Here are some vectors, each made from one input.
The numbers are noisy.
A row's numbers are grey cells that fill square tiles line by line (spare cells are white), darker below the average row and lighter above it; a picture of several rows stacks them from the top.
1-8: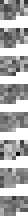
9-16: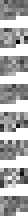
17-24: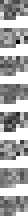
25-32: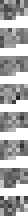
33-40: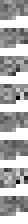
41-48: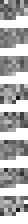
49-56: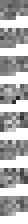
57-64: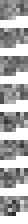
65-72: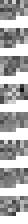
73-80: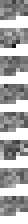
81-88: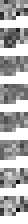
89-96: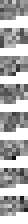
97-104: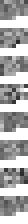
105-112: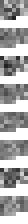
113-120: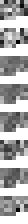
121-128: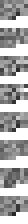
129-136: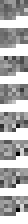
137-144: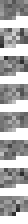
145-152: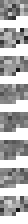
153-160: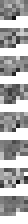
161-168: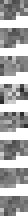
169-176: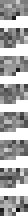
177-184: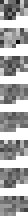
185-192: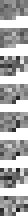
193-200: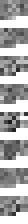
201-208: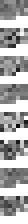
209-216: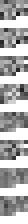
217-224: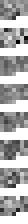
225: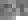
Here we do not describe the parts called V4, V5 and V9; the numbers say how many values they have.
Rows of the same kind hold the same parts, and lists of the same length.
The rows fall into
3 kinds.
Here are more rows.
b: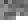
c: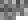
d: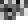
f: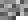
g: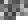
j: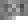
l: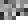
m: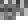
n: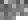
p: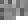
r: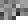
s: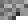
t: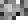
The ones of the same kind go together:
b, g
c, d, j, m, n, p
f, l, r, s, t

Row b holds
one of 6 labels, a true/false value, a value of V4 and a value of V5.
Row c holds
one of 6 labels, a point on a 7-point line and a true/false value.
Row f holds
a value of V9.
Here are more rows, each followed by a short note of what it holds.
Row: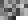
a value of V9
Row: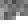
one of 6 labels, a true/false value, a value of V4 and a value of V5
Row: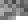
one of 6 labels, a true/false value, a value of V4 and a value of V5
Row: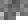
one of 6 labels, a true/false value, a value of V4 and a value of V5
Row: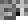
a value of V9
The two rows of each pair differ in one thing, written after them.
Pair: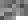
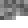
the label
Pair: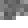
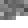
the label
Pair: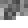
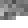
the label
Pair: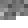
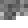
the value of V4
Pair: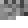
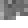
the true/false value
